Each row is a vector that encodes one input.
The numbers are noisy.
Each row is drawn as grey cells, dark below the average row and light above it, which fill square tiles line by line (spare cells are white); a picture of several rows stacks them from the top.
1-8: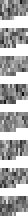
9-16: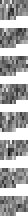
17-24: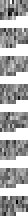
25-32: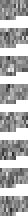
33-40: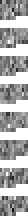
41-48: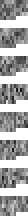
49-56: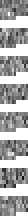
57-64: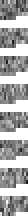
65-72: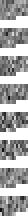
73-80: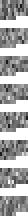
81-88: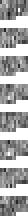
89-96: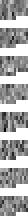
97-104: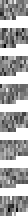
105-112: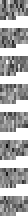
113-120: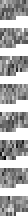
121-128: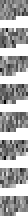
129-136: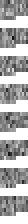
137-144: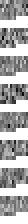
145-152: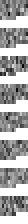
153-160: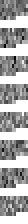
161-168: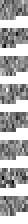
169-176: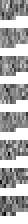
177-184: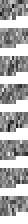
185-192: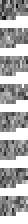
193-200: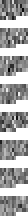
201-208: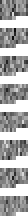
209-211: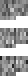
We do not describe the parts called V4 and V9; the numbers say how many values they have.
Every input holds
either a node of each of two 10-node trees, or a true/false value, a value of V4 and a value of V9.
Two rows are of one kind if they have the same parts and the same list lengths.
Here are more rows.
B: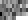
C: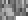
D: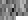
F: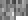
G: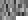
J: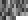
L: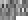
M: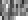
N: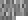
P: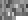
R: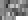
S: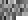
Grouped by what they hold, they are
B, J, M, S
C, D, F, G, L, N, P, R

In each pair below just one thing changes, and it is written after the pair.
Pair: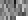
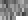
the value of V4
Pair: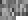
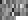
the value of V4
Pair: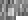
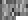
the value of V9
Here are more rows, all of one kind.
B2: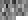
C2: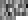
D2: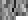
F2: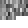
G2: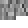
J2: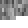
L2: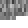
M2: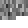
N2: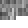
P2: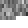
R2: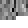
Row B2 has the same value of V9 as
J2, L2 and N2.
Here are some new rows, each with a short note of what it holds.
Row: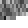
a node of each of two 10-node trees
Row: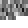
a node of each of two 10-node trees
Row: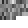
a node of each of two 10-node trees
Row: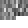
a true/false value, a value of V4 and a value of V9
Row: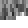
a node of each of two 10-node trees
